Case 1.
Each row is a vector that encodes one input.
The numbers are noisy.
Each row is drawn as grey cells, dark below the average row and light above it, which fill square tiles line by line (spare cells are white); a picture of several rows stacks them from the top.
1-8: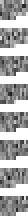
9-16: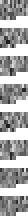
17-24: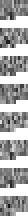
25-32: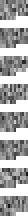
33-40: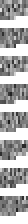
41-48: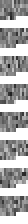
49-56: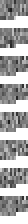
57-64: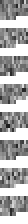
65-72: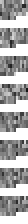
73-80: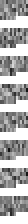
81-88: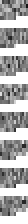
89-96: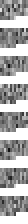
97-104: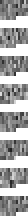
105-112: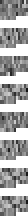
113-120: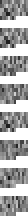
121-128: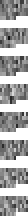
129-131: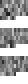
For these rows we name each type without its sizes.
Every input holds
either a point on a line, or a node of a tree.
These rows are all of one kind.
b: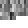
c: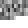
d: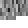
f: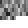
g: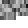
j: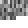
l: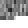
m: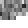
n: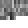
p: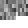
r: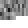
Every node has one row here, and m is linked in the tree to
r.
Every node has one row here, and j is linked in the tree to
n.
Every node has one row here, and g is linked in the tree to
p.
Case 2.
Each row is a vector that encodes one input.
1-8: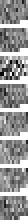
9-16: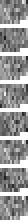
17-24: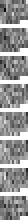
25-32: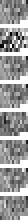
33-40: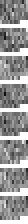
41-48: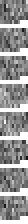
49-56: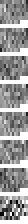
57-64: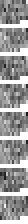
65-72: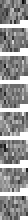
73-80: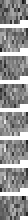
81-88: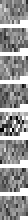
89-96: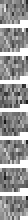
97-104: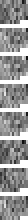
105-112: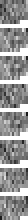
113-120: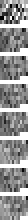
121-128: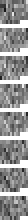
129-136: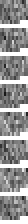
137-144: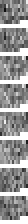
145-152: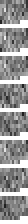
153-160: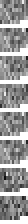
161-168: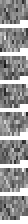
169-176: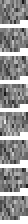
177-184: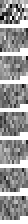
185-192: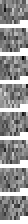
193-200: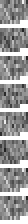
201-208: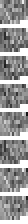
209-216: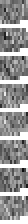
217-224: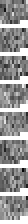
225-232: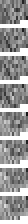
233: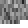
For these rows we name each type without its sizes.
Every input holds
a list of points on a line.
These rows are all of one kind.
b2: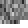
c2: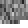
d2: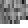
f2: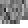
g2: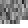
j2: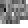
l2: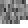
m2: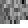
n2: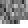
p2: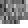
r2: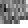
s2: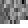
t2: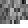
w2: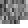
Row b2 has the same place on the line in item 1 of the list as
c2, f2, j2 and n2.
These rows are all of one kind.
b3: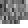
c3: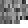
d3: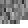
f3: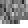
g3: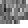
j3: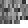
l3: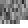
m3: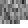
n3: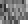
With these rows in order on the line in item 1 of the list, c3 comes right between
j3 and m3.
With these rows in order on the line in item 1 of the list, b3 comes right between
d3 and n3.
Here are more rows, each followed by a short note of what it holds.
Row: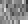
a list of one item
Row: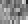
a list of one item
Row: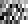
the empty list
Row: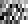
the empty list
